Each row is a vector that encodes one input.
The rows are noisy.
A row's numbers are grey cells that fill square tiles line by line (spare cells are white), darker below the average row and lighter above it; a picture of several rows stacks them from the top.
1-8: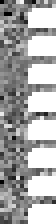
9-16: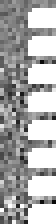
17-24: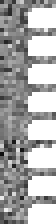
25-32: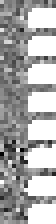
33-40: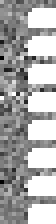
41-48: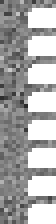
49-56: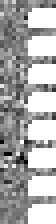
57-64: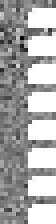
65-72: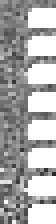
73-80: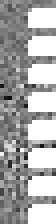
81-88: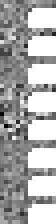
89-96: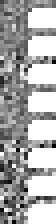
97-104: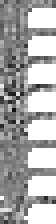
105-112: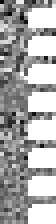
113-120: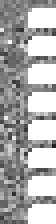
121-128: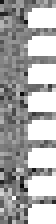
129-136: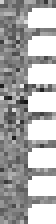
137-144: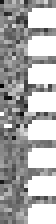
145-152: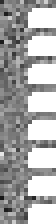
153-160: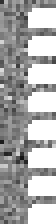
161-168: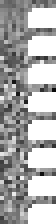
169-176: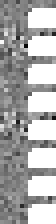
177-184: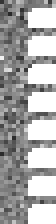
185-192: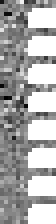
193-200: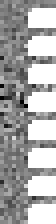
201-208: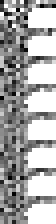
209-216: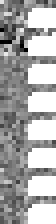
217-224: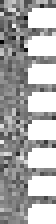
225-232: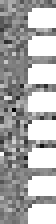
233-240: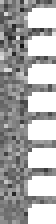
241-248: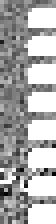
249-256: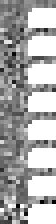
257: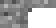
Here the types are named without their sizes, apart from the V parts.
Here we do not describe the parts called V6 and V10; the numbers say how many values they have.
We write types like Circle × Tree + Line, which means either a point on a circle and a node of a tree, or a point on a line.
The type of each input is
(Bool × Bool × Bool × Bool + Line × V10) × Line + V6.
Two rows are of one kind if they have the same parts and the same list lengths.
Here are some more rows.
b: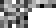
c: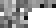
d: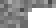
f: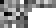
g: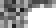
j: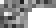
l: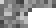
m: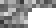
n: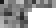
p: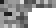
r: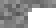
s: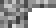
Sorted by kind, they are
b, l, s
c, f, g, n, p, r
d, j, m

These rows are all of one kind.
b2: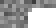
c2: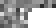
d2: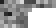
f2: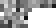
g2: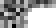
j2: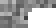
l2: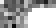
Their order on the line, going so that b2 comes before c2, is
g2, j2, f2, b2, l2, c2, d2.
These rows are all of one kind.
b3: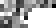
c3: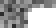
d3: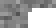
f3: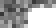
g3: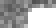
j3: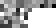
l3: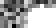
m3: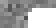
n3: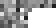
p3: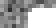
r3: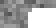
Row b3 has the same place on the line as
j3, m3 and p3.
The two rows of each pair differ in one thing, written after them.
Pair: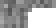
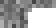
the place on the line
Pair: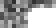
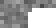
the place on the line
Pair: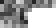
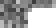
one of the four true/false values
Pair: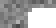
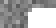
the place on the line
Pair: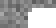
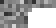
one of the four true/false values
